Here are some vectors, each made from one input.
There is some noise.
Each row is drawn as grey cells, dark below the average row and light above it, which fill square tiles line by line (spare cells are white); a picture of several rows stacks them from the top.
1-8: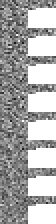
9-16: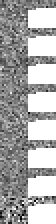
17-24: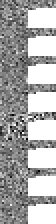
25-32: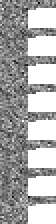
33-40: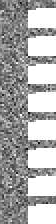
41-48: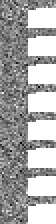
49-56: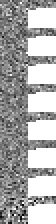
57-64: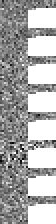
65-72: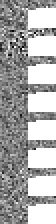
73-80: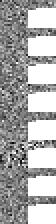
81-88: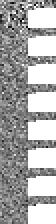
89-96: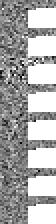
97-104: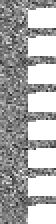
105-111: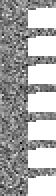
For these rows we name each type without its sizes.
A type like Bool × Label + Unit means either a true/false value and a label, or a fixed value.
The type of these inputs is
List(Line).
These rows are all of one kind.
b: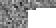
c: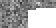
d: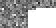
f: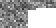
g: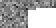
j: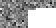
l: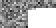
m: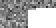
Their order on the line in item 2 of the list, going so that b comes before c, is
g, b, d, c, l, m, f, j.
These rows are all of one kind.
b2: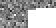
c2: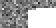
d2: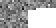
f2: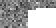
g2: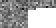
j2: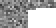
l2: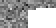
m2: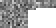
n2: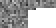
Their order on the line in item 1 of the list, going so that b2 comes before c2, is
f2, j2, m2, n2, d2, l2, g2, b2, c2.
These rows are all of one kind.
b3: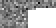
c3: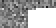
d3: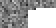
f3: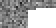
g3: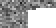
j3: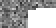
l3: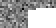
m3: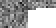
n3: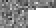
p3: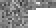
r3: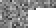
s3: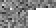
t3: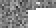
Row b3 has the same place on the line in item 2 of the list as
c3, f3, m3 and t3.
